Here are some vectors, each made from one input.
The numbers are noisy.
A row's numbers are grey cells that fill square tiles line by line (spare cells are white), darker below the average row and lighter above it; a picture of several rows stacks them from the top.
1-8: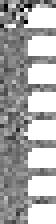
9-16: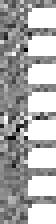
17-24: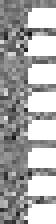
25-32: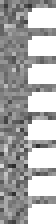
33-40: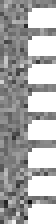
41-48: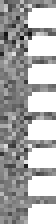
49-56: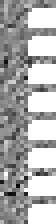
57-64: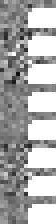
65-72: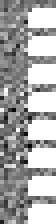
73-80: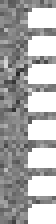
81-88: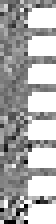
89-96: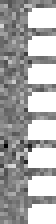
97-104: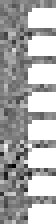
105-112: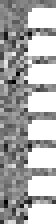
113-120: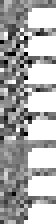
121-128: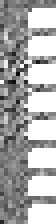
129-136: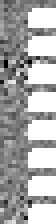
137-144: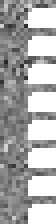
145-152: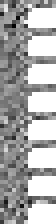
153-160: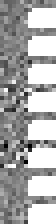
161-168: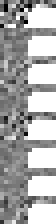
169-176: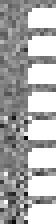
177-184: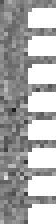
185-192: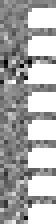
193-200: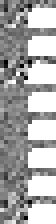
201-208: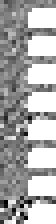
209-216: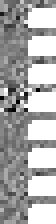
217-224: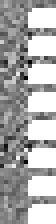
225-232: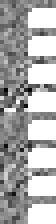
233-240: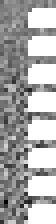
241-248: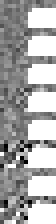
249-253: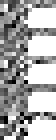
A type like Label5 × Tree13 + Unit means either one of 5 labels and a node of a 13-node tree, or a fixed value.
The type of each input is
Circle16 × (Circle16 + Line6).
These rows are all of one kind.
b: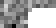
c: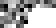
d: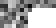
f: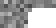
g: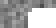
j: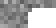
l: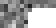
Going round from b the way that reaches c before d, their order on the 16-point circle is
b, f, c, l, d, g, j.
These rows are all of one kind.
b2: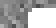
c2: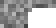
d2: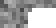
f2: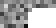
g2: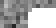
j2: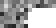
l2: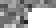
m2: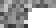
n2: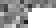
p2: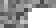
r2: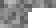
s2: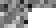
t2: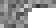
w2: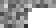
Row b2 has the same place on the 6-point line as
f2, g2 and j2.
